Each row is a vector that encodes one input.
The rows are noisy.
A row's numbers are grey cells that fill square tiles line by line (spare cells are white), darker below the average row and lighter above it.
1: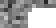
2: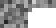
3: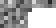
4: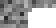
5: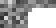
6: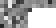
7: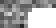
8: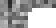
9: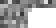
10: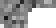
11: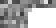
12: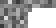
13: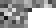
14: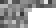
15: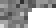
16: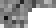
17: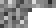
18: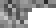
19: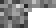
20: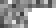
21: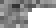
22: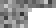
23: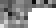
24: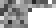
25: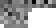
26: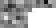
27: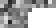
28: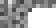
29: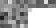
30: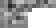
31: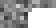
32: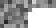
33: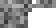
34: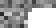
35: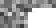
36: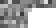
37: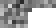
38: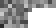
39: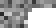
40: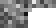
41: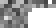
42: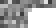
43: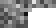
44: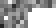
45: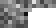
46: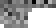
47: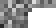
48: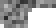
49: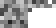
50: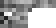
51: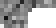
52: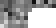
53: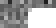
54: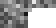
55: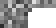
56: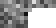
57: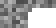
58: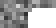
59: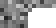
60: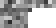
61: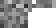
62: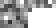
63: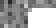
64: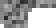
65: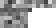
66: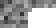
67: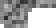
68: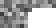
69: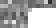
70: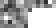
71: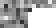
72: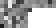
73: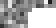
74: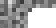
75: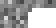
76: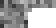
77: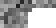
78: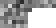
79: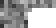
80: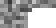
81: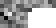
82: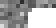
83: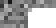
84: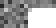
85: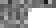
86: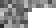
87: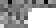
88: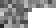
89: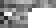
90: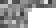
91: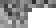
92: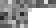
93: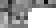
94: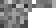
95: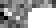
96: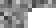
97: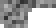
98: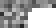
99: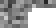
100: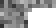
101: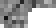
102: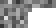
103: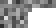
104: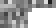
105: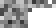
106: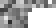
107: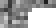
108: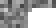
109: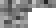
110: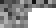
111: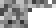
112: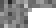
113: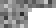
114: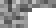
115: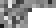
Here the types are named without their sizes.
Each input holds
a node of a tree, together with either a label, or a node of a tree.
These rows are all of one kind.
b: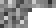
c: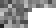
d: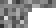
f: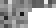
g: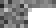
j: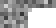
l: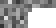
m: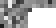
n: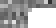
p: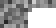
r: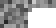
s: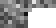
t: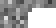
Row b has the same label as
d, l, m and t.
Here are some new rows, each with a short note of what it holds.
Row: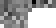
a node of each of two trees
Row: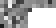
a label and a node of a tree
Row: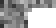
a label and a node of a tree
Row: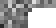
a label and a node of a tree
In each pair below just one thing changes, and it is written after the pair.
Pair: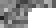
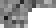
the node of the tree
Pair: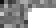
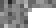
the node of the tree
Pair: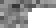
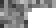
the label
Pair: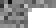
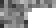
the node of the tree
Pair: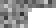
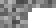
the label
